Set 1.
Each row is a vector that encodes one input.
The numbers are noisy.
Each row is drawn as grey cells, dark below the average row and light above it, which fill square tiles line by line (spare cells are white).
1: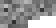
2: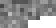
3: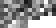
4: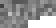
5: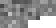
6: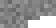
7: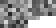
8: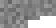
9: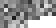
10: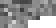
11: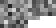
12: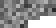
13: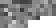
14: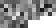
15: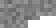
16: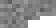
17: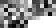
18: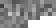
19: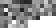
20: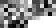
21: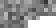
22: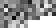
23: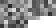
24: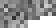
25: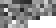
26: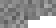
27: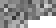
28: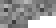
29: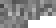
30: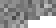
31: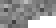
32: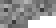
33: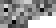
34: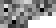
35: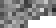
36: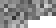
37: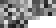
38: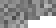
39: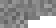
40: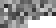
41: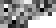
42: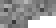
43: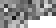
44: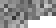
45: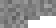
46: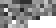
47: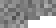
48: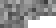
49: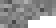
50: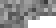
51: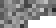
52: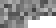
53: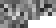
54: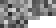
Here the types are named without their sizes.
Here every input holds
a point on a line.
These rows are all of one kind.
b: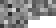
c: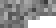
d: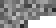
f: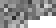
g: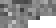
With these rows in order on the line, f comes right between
c and g.
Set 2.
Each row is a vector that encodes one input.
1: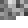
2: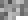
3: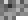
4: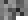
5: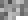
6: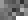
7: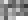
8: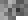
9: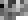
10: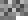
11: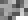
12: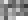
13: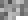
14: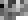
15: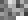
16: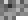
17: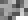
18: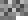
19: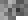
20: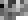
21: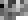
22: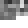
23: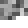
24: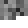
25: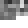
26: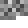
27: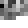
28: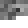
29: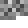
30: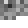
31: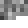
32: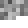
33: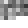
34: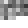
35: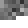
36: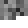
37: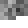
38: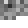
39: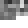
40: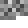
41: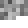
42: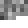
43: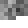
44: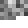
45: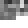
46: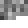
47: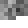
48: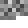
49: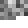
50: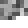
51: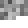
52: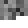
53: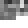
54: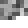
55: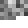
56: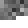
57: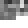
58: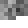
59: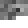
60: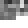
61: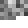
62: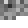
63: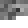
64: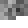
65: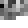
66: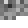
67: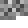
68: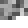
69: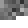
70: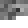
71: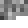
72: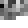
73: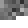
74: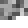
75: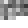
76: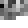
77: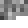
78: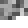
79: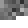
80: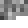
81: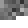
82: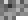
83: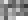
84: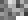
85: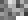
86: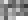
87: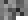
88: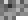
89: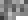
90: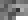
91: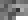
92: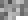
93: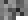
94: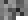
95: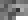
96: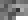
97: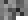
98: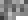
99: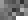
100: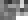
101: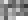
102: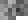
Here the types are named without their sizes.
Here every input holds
a point on a line.
